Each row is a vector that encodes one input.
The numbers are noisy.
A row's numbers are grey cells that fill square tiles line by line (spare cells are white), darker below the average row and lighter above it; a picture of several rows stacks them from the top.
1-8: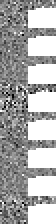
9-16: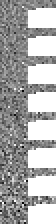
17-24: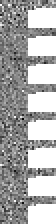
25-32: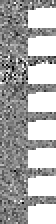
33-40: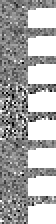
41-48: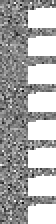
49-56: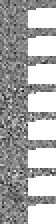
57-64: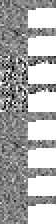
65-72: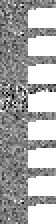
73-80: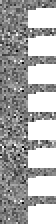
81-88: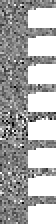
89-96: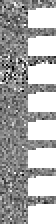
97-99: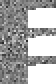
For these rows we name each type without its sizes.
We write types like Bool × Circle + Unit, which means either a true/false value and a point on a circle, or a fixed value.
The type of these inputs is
List(Line).
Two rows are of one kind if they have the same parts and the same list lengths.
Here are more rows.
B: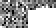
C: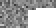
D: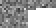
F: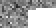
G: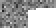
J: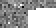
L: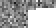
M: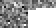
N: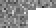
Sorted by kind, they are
B
C, F, L, N
D, G
J, M

